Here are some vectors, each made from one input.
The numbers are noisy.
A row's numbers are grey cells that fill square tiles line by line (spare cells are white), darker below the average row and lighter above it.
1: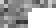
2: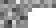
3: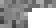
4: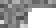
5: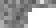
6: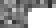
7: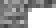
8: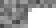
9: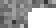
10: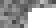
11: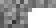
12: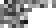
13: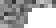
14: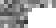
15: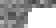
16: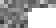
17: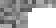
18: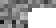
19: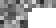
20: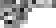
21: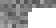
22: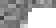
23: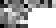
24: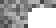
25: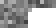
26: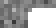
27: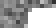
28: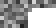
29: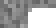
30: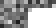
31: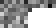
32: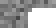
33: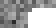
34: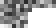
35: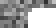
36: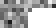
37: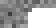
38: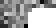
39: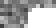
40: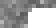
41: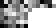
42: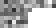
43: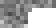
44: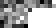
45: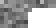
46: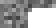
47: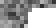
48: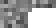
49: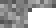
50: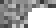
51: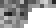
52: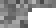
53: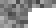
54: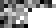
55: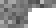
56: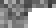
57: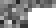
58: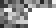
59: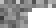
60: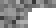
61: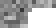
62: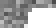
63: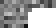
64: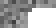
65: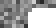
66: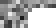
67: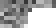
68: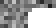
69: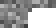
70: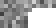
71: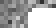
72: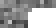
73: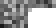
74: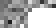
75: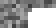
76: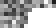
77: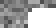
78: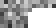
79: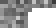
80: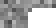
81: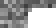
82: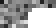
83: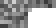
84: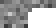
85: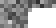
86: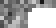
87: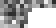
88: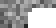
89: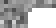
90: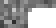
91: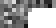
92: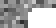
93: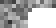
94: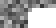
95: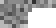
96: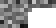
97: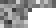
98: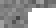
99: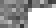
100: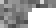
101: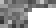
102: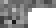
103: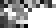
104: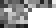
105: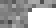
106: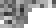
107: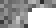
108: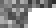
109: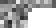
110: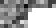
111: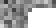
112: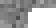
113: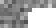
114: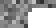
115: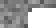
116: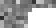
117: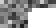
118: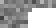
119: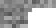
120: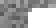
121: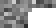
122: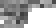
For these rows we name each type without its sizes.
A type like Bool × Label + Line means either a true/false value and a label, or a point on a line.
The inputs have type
List(Bool × Line).
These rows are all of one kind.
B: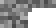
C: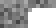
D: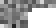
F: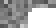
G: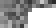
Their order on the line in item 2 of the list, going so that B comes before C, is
F, D, G, B, C.
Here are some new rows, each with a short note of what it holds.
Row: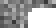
a list of two items
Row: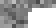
a list of two items
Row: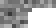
a list of two items
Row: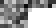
a list of two items
